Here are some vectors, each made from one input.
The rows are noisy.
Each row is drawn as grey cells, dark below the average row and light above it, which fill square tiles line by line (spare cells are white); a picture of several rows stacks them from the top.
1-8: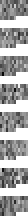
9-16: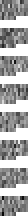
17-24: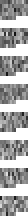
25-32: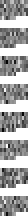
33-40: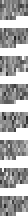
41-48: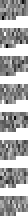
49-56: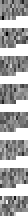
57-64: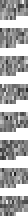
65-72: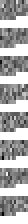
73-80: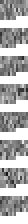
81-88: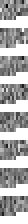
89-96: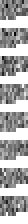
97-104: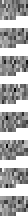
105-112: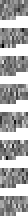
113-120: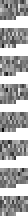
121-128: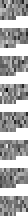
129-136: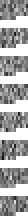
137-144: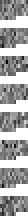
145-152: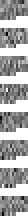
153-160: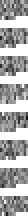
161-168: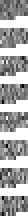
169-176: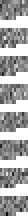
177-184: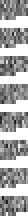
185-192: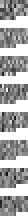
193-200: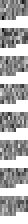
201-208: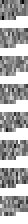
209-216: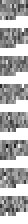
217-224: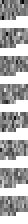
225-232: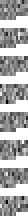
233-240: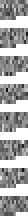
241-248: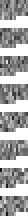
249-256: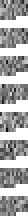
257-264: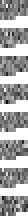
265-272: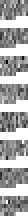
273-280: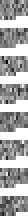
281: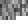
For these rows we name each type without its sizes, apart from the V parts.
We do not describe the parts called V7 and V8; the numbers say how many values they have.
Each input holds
a label, together with either a label, or a value of V7 and a value of V8.
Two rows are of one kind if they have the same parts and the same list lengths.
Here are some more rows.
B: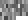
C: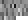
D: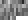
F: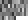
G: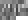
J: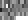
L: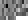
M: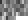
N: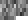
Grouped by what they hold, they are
B, J, M, N
C, D, F, G, L

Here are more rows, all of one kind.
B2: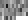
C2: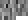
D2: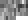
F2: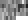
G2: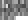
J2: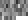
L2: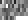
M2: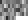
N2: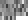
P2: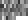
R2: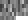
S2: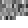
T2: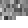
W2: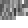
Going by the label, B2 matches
C2, J2, N2 and T2.
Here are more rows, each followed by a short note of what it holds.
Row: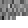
two labels
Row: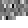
a label, a value of V7 and a value of V8
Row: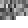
two labels
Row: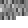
two labels
